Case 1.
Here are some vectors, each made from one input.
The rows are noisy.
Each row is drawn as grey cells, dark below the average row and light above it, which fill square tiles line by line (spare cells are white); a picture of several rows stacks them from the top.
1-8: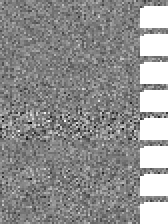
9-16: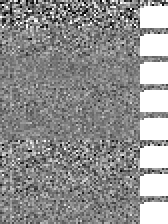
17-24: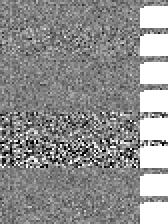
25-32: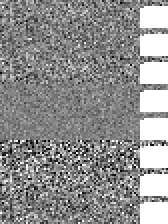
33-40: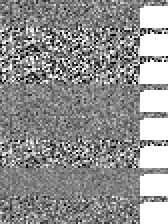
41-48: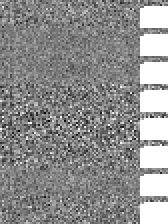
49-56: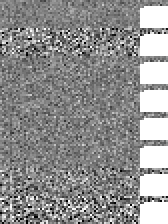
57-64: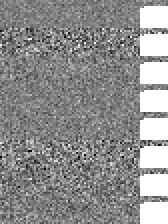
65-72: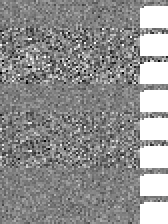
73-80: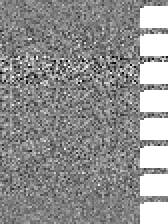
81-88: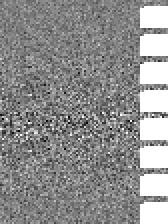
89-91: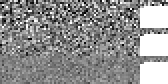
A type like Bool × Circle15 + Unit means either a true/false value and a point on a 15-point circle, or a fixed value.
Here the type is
Bool × (Line4 + Line5).
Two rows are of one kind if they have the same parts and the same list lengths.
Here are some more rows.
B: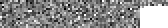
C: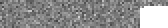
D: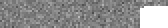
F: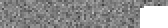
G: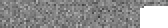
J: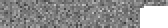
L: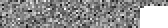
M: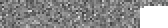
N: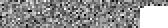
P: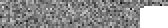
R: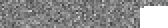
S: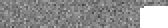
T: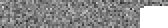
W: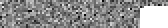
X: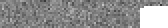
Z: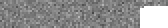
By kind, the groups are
B, C, D, G, L, M, N, R, S, Z
F, J, P, T, W, X

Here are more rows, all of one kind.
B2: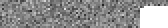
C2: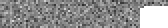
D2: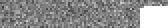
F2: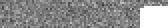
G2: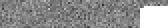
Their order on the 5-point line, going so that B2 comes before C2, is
D2, F2, G2, B2, C2.
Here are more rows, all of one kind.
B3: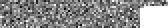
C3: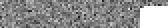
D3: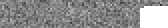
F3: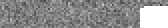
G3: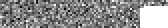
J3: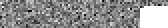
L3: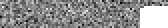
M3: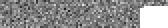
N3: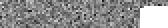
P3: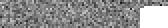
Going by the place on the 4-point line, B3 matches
G3 and N3.
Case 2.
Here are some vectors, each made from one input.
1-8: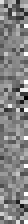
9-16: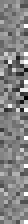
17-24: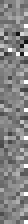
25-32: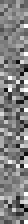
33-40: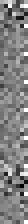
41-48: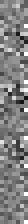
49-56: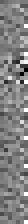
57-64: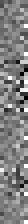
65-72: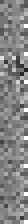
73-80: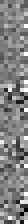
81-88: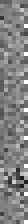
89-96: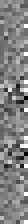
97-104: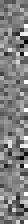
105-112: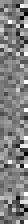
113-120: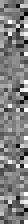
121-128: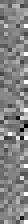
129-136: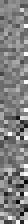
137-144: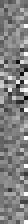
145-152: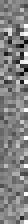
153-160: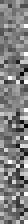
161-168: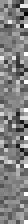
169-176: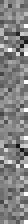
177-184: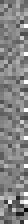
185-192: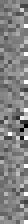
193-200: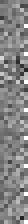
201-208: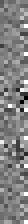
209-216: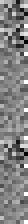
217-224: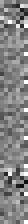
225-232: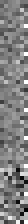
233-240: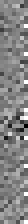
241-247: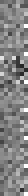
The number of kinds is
2.
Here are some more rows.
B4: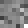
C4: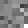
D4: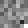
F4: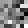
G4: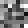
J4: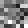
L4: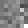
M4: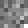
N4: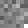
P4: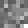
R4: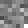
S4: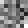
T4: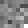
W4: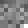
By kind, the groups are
B4, C4, D4, L4, M4, N4, P4, R4, T4, W4
F4, G4, J4, S4

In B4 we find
a point on a 20-point circle and a true/false value.
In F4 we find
a point on a 14-point circle.
